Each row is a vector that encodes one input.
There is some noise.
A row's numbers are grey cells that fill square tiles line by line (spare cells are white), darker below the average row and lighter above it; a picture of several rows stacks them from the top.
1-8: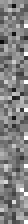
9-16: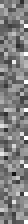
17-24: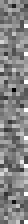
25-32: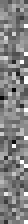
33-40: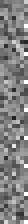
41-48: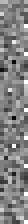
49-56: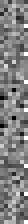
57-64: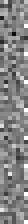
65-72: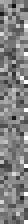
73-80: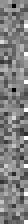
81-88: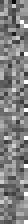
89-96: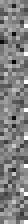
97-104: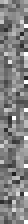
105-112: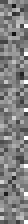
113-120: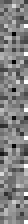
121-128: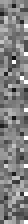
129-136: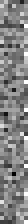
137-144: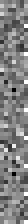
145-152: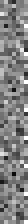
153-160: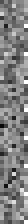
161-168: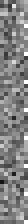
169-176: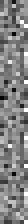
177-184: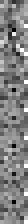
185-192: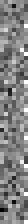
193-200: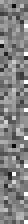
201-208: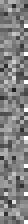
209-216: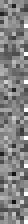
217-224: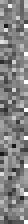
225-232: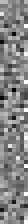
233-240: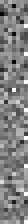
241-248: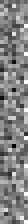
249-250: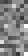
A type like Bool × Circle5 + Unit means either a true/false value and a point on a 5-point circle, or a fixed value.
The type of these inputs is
Bool × List2(Line5) + Label10 × Tree10.
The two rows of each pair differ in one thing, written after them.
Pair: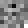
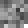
the true/false value
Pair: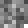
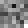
the true/false value
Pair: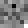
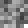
the true/false value
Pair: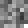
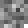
the place on the 5-point line in item 1 of the list
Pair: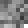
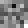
the true/false value
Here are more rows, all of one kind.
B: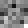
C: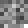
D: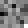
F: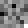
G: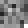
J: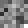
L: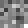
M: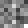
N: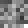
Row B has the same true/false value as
D, F and G.
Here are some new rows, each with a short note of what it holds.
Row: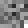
a true/false value, together with a list of one item
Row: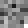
a true/false value, together with a list of two items
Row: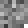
one of 10 labels and a node of a 10-node tree
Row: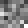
a true/false value, together with the empty list
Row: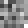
one of 10 labels and a node of a 10-node tree
